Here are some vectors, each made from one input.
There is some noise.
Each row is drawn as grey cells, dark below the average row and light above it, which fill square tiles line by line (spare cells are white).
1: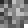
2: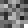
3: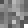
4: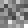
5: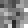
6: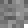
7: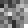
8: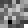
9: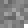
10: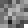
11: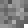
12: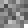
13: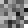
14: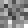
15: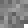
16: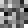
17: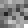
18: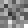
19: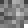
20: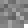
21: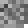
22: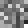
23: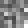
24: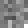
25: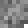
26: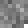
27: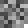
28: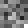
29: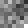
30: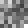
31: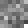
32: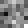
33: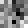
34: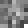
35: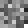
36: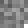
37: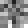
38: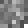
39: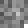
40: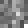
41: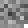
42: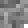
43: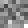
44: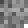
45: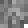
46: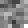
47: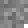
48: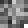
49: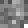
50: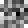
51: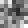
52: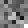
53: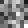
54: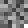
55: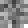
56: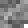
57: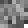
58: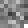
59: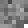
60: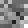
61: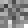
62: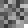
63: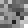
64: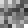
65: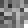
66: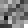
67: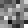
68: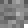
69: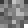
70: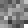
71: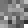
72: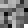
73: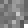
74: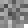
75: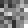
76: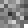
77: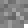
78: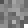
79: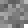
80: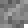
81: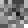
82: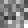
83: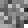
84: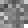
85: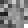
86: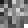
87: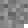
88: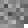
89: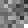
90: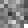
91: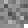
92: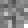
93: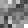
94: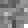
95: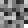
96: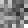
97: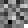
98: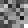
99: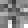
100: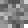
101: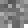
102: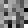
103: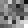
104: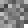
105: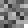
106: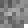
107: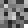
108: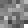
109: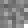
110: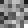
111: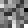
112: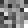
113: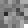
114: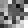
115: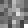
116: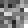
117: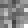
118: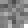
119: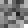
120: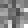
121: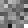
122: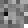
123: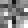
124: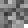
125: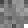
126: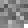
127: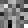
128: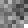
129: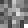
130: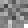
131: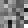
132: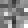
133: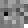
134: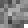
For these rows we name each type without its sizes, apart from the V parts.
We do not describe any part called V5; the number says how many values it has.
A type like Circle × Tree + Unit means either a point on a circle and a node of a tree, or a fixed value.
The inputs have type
Bool × V5 + List(Line).
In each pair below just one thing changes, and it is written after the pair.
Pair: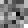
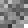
the true/false value
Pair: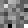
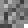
the true/false value
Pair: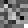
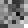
the value of V5
